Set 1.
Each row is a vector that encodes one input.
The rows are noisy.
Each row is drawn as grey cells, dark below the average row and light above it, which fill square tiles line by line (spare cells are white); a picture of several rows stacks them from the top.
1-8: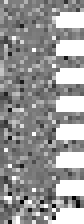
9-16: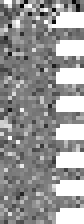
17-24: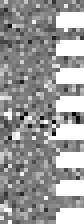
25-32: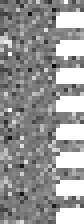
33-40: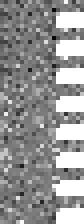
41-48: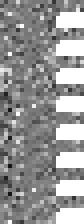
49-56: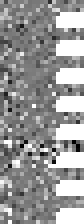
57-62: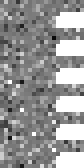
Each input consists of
either a fixed value, or a node of an 8-node tree and a true/false value.
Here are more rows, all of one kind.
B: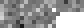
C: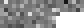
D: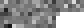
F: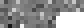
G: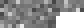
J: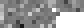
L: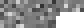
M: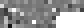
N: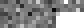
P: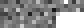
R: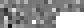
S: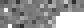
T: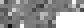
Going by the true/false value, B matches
C, J and S.
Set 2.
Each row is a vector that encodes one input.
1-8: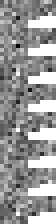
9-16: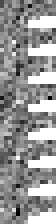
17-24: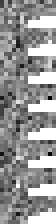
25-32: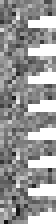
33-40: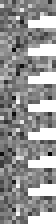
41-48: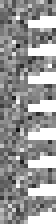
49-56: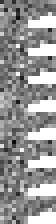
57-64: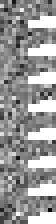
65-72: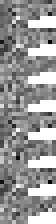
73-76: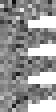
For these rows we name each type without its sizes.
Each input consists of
a point on a line, together with either a fixed value, or a node of a tree.
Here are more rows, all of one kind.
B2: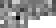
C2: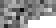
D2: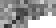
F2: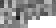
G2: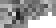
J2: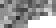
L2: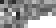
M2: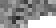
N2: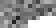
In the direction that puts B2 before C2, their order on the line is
L2, G2, D2, N2, M2, J2, B2, F2, C2.
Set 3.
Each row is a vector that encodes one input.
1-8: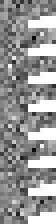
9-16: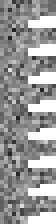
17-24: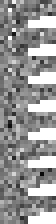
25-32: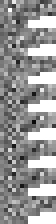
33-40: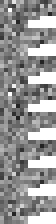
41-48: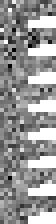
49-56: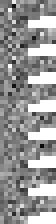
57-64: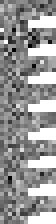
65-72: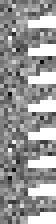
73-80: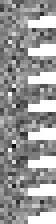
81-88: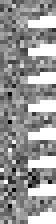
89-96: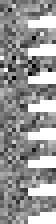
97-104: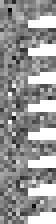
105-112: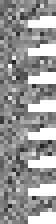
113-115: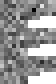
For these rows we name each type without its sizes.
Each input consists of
a list of points on a line.
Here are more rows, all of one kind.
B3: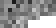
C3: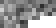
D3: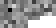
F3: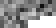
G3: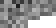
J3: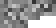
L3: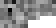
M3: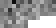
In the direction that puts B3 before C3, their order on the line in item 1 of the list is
G3, B3, M3, L3, D3, J3, C3, F3.
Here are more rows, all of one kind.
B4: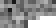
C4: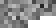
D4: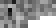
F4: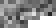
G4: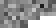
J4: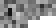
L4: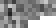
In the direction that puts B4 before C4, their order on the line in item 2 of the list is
B4, D4, F4, L4, J4, G4, C4.
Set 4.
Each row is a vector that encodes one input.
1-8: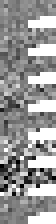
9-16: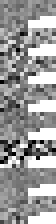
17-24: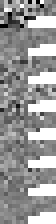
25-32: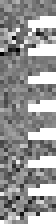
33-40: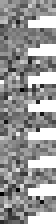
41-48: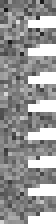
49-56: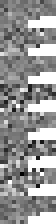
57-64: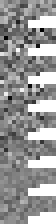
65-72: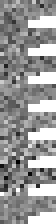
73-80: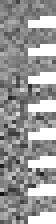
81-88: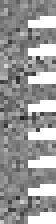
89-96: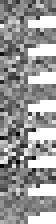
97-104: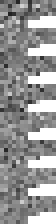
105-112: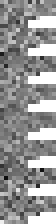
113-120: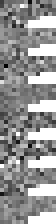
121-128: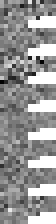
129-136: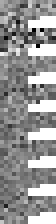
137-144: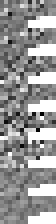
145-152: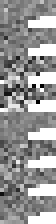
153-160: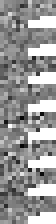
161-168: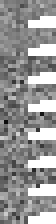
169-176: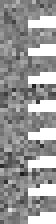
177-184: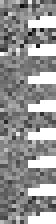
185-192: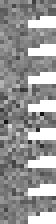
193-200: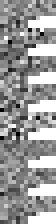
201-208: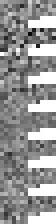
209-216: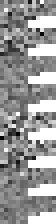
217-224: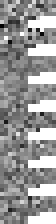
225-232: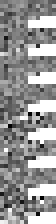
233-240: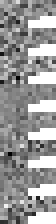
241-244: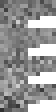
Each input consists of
either a point on a 6-point circle, or a fixed value, or a point on each of two 3-point lines.
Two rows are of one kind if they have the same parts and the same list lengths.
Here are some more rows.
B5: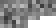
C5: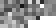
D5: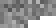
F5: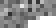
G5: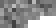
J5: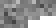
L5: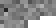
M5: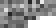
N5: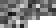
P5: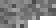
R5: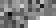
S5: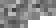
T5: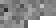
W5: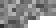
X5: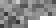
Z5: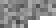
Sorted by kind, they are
B5, G5, J5, N5, P5, R5, S5, W5, X5
C5, D5, F5, M5, Z5
L5, T5

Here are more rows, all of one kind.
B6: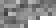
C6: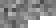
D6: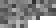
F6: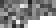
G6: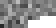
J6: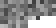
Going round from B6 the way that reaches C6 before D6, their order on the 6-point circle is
B6, C6, F6, G6, D6, J6.
